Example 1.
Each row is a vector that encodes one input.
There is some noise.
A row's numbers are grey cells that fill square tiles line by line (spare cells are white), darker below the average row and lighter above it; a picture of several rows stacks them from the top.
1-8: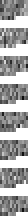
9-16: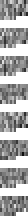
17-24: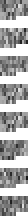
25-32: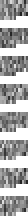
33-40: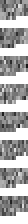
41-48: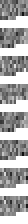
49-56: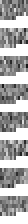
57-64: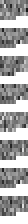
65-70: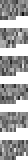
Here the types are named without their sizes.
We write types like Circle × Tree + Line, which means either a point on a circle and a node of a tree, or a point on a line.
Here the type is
Label.
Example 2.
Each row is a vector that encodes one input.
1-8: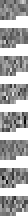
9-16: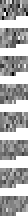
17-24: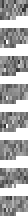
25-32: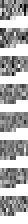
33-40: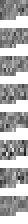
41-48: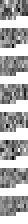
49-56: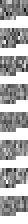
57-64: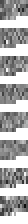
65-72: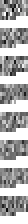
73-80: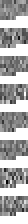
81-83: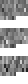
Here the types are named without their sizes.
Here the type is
Circle.
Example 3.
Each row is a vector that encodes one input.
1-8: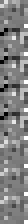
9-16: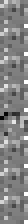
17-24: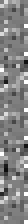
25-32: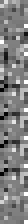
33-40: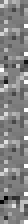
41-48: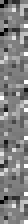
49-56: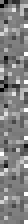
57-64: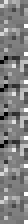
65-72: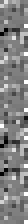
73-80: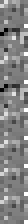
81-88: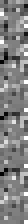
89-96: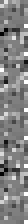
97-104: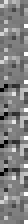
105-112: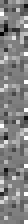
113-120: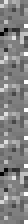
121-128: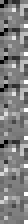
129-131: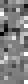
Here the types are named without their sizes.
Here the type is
Line.
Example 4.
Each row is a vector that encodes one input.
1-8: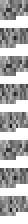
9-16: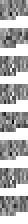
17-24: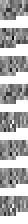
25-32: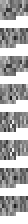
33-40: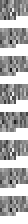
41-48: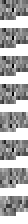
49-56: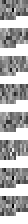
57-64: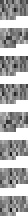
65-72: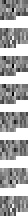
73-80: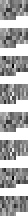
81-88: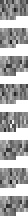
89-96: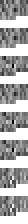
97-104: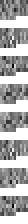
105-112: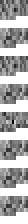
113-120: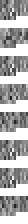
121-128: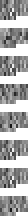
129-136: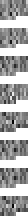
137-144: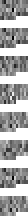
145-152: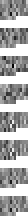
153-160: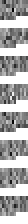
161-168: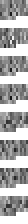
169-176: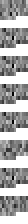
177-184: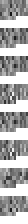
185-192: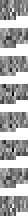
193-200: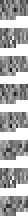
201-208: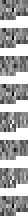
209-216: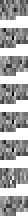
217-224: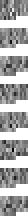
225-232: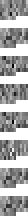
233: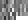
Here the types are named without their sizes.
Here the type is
Label.
